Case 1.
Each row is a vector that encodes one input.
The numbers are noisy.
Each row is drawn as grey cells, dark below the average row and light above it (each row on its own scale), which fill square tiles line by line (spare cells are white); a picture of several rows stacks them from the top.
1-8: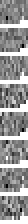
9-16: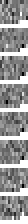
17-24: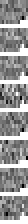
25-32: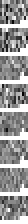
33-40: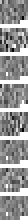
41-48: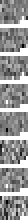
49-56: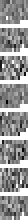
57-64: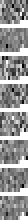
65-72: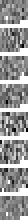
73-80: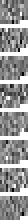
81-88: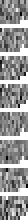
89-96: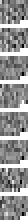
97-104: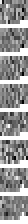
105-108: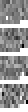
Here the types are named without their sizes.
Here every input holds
either a fixed value, or four true/false values.
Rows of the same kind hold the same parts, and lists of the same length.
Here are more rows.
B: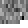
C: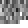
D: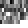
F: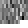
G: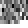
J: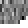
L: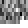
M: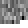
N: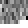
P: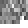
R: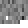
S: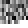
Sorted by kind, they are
B, C, F, G, J, L, M, N, P, R, S
D

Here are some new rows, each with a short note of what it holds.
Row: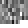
four true/false values
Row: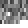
a fixed value
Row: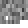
four true/false values
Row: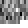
four true/false values
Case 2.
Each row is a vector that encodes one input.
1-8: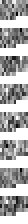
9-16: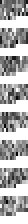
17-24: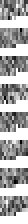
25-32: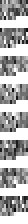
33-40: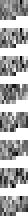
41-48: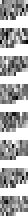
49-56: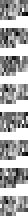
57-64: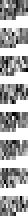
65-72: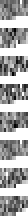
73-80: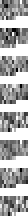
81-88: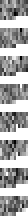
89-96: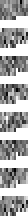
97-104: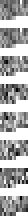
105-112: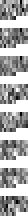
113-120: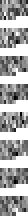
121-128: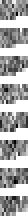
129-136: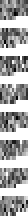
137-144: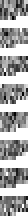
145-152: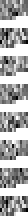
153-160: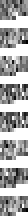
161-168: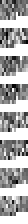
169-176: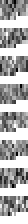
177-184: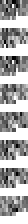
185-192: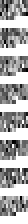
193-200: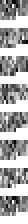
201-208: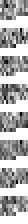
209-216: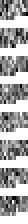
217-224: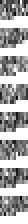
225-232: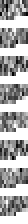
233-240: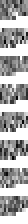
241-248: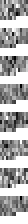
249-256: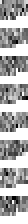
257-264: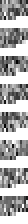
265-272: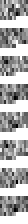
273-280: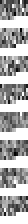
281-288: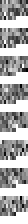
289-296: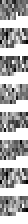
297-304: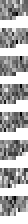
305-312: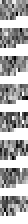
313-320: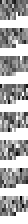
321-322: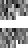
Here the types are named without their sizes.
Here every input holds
five true/false values.
